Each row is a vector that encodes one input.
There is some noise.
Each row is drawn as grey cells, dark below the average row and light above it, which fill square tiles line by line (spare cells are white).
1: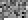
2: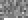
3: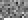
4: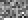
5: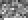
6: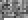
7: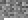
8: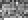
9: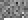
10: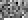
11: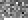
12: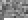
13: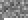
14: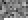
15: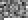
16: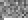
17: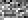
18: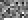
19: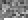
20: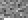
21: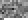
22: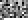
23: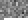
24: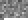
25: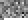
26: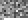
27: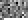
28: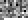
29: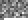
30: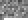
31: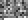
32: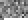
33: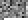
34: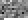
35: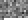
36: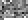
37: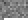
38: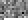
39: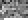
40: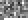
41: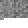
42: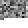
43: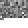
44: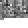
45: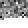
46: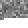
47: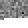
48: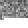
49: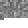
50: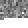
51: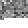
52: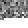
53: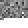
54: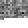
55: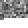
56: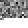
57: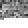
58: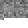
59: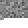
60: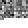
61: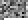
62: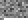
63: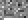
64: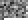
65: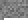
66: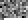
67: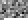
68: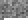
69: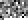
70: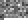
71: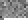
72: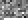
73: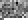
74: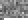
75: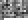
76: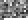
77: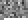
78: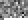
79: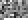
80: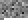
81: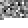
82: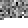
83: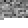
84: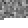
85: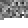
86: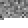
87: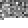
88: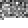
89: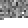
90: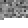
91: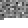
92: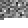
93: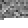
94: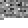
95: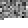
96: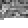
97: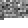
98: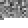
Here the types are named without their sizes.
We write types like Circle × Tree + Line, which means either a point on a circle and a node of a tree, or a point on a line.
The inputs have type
List(Bool × Line).
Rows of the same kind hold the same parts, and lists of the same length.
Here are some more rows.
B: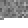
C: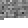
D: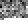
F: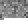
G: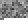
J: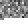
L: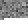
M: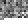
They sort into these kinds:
B, C, G, L, M
D
F, J

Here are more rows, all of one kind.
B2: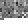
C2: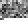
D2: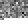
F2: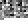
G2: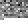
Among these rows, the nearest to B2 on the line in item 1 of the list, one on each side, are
D2 and G2.
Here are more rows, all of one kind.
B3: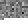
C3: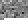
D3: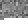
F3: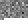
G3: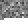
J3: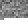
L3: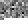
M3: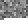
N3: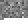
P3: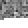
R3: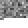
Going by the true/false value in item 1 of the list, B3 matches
C3 and F3.
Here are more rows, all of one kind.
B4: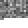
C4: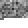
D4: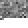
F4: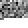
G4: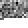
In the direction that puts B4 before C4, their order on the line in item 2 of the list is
D4, B4, C4, F4, G4.
